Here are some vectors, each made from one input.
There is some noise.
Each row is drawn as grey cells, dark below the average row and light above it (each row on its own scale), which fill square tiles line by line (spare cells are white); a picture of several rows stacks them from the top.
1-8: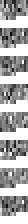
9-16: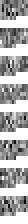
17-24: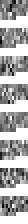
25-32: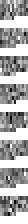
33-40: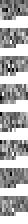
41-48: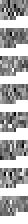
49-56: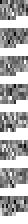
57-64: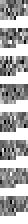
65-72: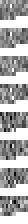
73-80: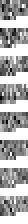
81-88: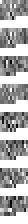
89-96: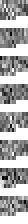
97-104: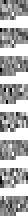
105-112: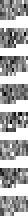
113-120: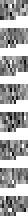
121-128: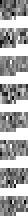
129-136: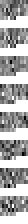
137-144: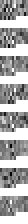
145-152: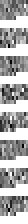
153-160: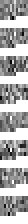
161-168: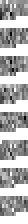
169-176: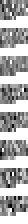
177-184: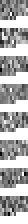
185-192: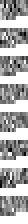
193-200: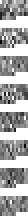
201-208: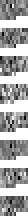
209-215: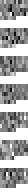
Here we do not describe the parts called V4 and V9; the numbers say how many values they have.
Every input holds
one of 6 labels and a point on a 5-point line, together with either a true/false value and a value of V4, or a value of V9.
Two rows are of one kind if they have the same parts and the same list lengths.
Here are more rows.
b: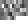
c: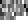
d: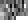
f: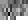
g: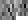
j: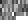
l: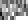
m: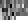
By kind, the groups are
b, c, g, j, l
d, f, m

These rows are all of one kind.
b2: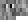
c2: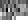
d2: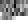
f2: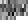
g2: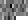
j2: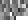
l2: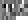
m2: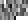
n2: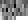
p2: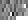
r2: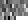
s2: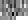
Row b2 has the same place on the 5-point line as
g2, m2 and r2.
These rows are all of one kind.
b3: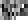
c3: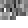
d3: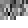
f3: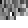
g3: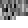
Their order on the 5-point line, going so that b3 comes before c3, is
g3, b3, f3, d3, c3.
